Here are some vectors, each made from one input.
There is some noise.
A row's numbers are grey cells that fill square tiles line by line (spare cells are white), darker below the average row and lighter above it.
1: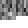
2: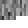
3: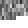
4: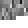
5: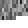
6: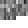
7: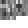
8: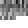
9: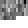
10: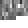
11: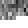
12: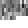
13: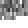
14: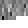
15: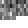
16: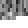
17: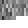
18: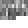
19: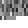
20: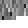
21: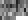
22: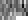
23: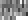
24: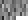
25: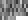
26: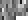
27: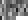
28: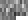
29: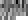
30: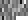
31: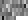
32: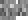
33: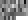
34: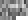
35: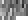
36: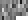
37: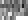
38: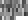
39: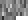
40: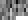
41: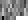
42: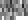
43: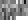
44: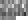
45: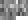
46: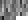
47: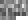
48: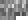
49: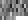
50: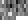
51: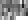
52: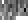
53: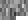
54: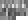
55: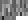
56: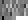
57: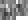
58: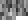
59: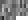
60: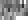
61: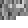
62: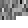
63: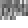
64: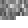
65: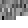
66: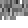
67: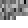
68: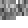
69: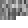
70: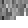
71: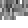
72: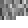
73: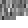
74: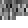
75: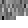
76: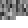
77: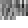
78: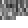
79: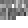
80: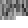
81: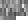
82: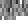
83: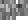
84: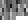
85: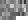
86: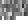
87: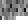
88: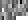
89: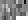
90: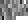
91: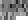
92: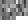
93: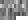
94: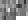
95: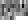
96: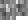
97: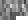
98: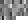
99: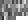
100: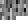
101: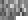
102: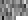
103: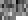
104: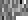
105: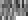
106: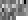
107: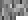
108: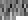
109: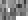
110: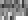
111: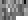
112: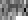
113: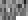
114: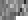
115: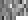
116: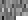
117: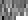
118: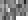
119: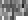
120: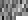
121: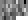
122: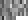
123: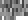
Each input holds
a point on a 7-point line, together with either a point on a 7-point line, or three true/false values.
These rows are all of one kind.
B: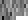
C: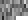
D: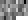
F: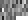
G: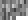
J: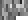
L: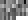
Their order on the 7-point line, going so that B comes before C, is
G, L, J, D, F, B, C.
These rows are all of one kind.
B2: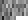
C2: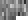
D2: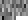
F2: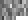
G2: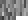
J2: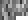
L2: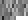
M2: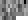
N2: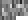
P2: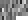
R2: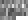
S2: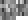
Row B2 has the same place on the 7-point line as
F2, L2 and S2.
